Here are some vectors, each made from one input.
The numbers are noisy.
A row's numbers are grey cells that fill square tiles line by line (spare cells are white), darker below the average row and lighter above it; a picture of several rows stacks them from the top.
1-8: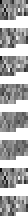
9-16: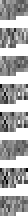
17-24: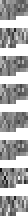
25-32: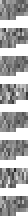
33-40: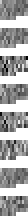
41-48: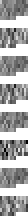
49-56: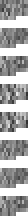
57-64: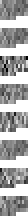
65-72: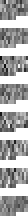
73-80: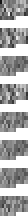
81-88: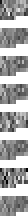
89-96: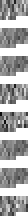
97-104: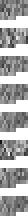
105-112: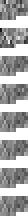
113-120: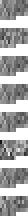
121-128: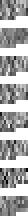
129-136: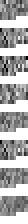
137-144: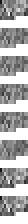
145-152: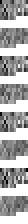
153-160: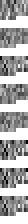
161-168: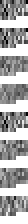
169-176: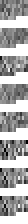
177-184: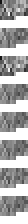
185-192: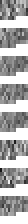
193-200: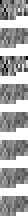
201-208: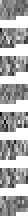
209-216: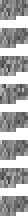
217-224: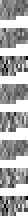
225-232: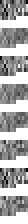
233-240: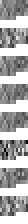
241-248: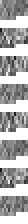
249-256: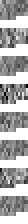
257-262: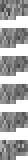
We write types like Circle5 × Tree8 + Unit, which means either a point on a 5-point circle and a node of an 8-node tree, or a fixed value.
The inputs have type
Line5 + Line6.
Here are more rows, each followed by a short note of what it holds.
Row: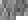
a point on a 6-point line
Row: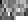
a point on a 5-point line
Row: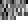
a point on a 5-point line
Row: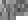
a point on a 6-point line
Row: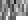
a point on a 5-point line
